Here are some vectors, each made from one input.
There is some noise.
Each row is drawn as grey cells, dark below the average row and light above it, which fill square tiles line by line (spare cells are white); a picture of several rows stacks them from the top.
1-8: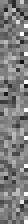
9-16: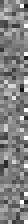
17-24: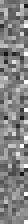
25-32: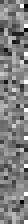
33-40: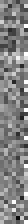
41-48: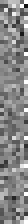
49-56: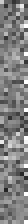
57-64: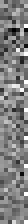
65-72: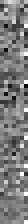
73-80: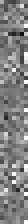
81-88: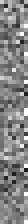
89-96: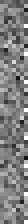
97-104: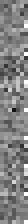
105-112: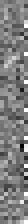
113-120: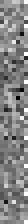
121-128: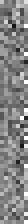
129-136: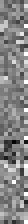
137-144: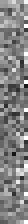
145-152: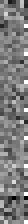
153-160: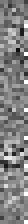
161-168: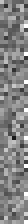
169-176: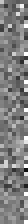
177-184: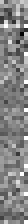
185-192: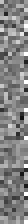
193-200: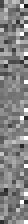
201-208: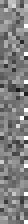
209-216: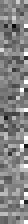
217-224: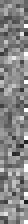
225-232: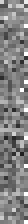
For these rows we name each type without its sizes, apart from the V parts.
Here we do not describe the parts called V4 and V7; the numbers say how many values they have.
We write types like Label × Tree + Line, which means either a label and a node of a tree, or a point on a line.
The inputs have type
Label × V7 + (Line + V4) × Tree.
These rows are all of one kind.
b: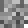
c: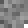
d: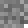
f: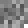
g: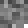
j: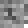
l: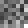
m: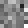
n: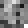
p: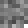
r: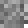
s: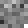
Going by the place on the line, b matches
d, m, p and r.
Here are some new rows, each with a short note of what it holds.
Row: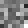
a label and a value of V7
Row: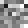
a label and a value of V7
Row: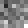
a node of a tree and a value of V4
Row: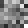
a label and a value of V7
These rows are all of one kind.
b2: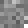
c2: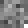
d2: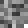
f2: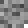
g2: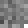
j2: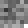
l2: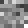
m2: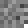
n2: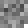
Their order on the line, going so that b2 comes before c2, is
l2, f2, d2, n2, j2, g2, b2, c2, m2.
